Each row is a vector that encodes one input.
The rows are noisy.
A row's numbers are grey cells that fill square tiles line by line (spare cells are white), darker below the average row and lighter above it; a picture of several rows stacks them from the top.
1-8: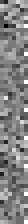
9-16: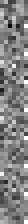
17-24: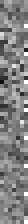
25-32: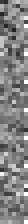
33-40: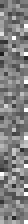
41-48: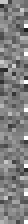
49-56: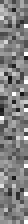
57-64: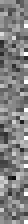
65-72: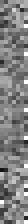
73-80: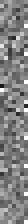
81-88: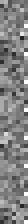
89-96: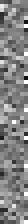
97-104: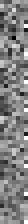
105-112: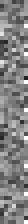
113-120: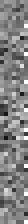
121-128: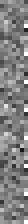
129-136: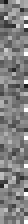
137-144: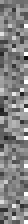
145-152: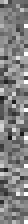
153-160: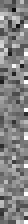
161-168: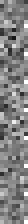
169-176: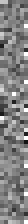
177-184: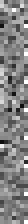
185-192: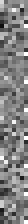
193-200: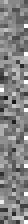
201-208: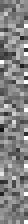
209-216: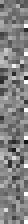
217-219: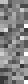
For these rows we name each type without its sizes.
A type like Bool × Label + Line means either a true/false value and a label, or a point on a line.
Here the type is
Bool × Label + Circle.
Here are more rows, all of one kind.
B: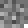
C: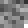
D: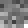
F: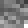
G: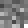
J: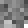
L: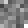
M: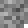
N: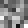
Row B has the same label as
D and G.
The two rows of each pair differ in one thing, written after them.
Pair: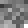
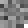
the label
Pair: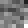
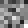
the true/false value
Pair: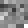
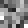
the true/false value
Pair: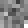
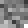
the label
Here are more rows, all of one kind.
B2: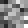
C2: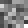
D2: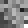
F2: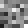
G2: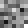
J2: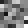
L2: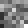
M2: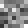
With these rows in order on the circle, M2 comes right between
F2 and L2.
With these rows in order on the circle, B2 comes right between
D2 and J2.
